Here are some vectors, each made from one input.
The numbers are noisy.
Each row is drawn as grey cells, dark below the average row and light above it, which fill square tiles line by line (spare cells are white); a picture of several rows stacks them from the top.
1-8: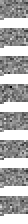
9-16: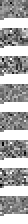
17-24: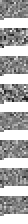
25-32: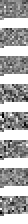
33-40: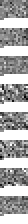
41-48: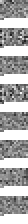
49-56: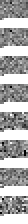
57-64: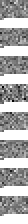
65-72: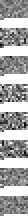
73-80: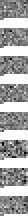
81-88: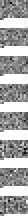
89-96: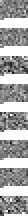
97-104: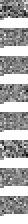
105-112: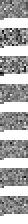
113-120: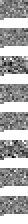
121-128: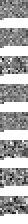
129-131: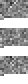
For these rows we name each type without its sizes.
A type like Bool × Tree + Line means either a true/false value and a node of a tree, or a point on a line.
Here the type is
(Bool × Bool × Bool × Bool + Circle) × Circle.
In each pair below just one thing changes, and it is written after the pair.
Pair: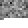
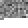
the place on the circle
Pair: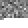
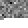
one of the four true/false values
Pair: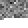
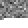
one of the four true/false values
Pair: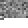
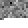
the place on the circle
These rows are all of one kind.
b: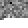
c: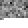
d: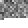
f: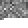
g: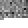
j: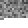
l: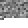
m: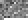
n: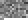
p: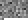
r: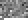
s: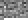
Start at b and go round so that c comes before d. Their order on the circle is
b, f, c, g, p, l, r, s, j, n, d, m.
